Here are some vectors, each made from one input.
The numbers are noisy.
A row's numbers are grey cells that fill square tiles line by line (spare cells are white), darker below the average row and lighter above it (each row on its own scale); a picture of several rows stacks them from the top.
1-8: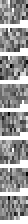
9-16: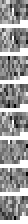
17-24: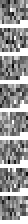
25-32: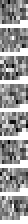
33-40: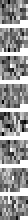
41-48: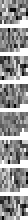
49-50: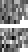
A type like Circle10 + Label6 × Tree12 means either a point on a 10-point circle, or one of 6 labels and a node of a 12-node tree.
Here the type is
(Bool × Bool × Bool + Unit) × Label6.
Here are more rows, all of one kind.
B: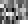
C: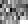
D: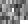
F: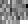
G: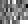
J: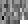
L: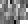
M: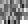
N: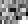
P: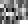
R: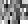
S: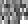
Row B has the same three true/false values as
G and P.
